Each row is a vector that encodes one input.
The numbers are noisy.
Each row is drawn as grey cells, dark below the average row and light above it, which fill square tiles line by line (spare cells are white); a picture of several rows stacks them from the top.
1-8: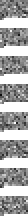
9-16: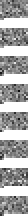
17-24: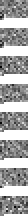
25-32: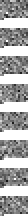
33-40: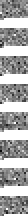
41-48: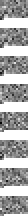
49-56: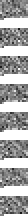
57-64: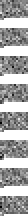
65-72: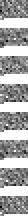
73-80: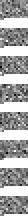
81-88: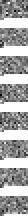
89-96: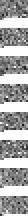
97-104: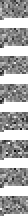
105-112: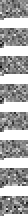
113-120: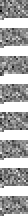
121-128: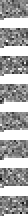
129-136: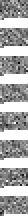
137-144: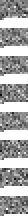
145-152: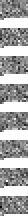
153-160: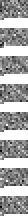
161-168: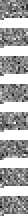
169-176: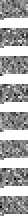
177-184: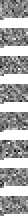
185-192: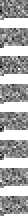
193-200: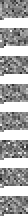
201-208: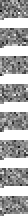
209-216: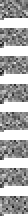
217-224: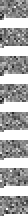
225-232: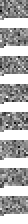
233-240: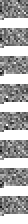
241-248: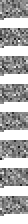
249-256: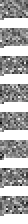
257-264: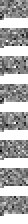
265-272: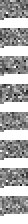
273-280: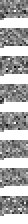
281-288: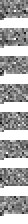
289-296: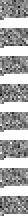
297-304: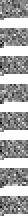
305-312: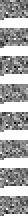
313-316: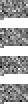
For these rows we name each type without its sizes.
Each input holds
either a point on a circle, or a point on a line.
